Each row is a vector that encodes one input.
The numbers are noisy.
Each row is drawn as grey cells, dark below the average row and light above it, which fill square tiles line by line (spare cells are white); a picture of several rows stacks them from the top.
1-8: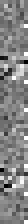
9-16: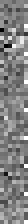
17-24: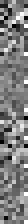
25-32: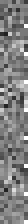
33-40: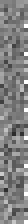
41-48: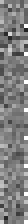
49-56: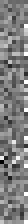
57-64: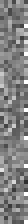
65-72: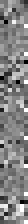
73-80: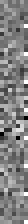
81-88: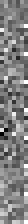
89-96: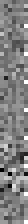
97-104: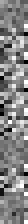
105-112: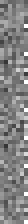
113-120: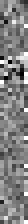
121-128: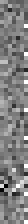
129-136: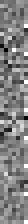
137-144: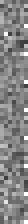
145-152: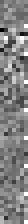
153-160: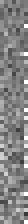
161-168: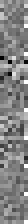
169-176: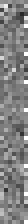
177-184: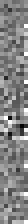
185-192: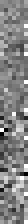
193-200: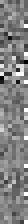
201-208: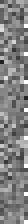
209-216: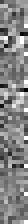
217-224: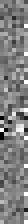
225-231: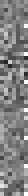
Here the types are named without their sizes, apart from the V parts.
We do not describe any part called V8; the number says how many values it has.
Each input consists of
either a node of a tree, or a list of items, each a true/false value and a value of V8.
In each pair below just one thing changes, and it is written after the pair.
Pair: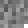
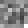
the value of V8 in item 1 of the list
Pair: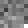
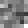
the true/false value in item 1 of the list
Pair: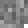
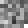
the true/false value in item 1 of the list
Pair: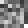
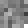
the true/false value in item 1 of the list
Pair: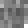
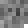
the value of V8 in item 1 of the list
